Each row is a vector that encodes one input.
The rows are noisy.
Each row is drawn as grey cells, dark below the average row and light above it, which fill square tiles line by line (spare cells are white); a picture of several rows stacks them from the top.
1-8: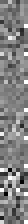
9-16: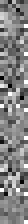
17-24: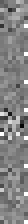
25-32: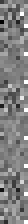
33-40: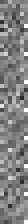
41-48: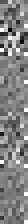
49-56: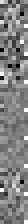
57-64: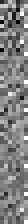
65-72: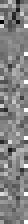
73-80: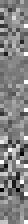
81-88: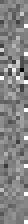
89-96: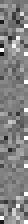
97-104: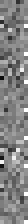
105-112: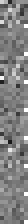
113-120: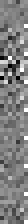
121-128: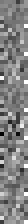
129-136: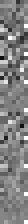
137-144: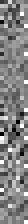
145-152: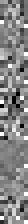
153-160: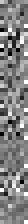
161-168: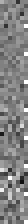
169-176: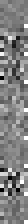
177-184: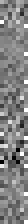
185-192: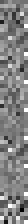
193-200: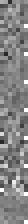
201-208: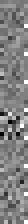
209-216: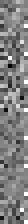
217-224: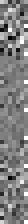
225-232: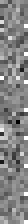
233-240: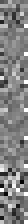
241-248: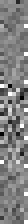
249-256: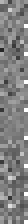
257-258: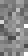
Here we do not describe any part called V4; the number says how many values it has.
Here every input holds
a list of up to three items, each a true/false value and a value of V4.
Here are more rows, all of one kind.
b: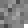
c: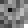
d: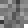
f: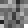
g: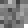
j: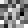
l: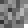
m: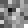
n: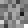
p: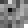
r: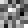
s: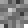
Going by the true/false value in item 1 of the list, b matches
c and l.
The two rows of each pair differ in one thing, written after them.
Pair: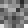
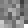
the true/false value in item 1 of the list
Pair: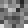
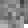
the true/false value in item 1 of the list
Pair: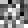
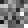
the value of V4 in item 1 of the list
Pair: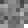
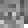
the true/false value in item 1 of the list
